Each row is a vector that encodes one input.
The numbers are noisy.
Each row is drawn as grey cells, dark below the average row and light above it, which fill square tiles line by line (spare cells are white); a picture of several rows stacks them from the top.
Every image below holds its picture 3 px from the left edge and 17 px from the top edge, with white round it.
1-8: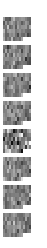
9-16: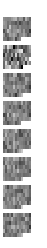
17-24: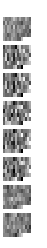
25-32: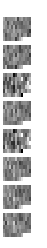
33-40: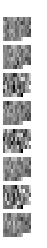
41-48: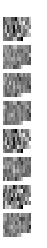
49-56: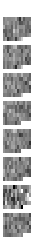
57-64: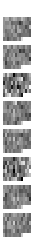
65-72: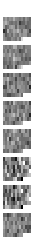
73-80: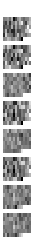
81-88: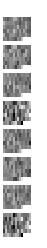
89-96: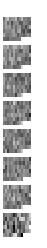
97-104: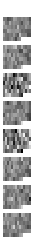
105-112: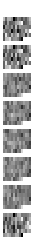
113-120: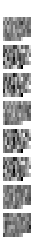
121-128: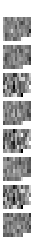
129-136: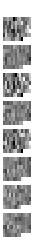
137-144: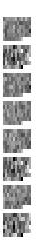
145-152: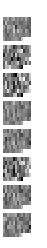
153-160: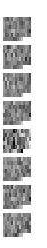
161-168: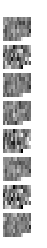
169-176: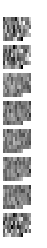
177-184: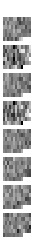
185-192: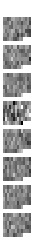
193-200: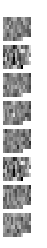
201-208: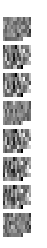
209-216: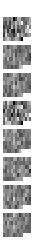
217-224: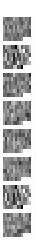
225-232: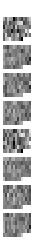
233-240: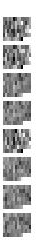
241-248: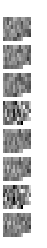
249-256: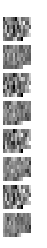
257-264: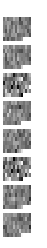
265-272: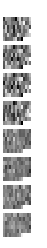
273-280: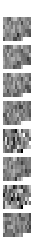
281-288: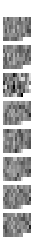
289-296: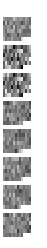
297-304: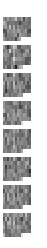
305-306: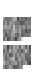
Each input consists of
either a point on a 6-point circle and a point on a 10-point line, or a point on a 4-point line.
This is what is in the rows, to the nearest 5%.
About 70% of them hold a point on a 6-point circle and a point on a 10-point line. The rest hold a point on a 4-point line.
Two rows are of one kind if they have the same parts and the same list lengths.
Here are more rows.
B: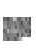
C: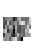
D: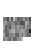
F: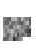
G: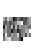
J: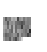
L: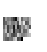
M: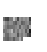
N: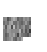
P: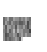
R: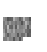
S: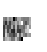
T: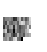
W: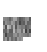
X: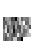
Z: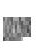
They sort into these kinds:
B, D, F, J, M, N, P, R, W, Z
C, G, L, S, T, X

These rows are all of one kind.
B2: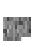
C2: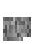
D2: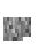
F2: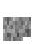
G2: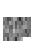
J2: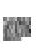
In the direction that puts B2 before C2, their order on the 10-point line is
D2, F2, G2, B2, J2, C2.
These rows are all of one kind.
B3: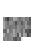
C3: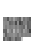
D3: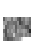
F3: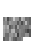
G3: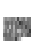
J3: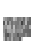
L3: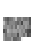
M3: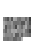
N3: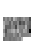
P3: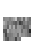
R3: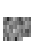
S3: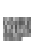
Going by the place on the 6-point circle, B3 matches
F3, M3 and R3.
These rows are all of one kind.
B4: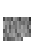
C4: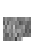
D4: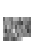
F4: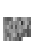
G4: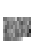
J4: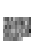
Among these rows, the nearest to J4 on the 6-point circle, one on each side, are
B4 and F4.
